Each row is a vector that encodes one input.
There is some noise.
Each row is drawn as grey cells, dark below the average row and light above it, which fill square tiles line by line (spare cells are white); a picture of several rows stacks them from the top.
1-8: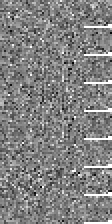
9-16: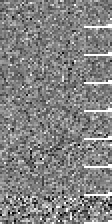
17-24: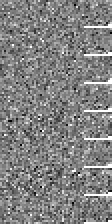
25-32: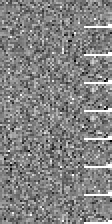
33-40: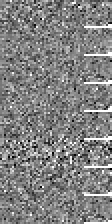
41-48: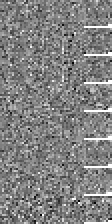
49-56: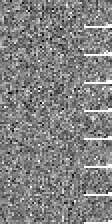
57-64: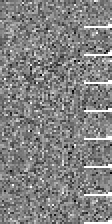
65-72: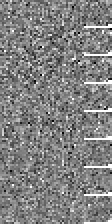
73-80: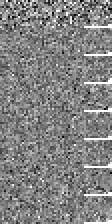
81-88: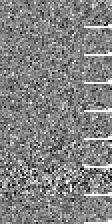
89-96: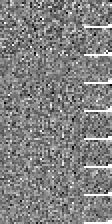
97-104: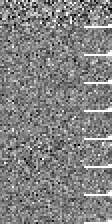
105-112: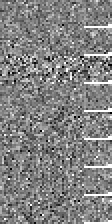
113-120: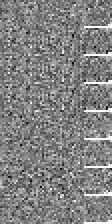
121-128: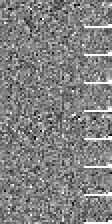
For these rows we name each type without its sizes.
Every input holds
a list of points on a line.
